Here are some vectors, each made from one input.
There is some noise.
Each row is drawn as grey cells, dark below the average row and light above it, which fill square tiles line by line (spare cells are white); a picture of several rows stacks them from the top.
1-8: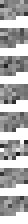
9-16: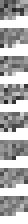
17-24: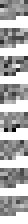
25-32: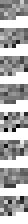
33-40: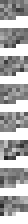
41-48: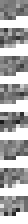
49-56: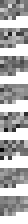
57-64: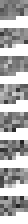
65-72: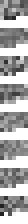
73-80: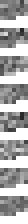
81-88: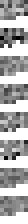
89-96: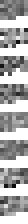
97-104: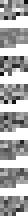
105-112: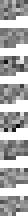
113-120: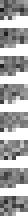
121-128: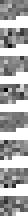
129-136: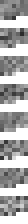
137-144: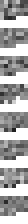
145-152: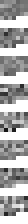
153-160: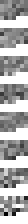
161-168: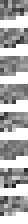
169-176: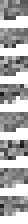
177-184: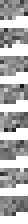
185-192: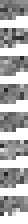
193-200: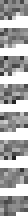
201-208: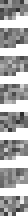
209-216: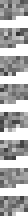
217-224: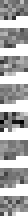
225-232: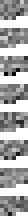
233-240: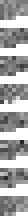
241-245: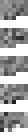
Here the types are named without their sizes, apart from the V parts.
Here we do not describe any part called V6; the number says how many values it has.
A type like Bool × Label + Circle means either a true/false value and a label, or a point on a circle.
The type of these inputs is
Line × (Line + V6).
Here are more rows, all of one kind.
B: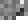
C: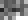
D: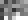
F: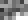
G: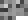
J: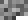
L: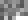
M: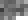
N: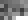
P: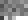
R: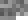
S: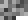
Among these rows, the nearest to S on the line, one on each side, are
B and R.
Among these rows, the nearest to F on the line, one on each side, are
G and R.
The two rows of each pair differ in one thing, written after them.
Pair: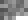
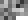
the value of V6
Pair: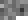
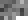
the place on the line
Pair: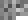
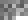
the value of V6
